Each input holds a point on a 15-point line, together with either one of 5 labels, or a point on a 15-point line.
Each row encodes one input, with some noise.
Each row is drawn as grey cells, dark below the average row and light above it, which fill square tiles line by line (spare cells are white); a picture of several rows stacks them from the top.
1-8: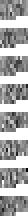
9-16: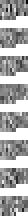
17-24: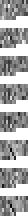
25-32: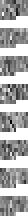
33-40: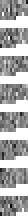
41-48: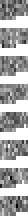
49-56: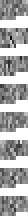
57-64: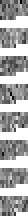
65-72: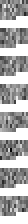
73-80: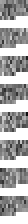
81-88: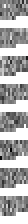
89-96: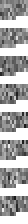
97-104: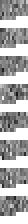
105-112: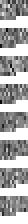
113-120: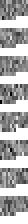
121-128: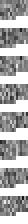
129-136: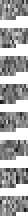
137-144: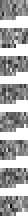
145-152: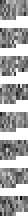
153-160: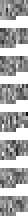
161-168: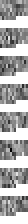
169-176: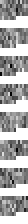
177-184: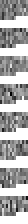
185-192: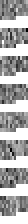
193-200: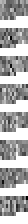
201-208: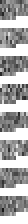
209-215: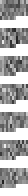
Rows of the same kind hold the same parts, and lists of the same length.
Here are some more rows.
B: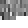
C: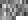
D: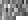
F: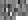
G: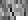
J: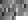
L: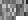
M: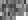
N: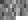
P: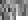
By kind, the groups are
B, C, D, J, L, N, P
F, G, M

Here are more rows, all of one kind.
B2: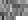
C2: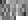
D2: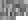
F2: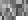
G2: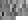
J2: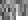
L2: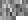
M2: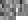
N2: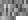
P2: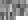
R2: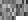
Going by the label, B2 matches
F2 and R2.
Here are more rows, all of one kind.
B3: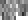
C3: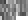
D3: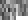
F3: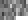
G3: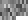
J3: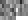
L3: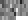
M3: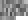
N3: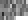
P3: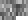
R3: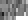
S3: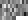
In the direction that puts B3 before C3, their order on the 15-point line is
B3, D3, C3, J3, L3, F3, N3, R3, M3, P3, G3, S3.
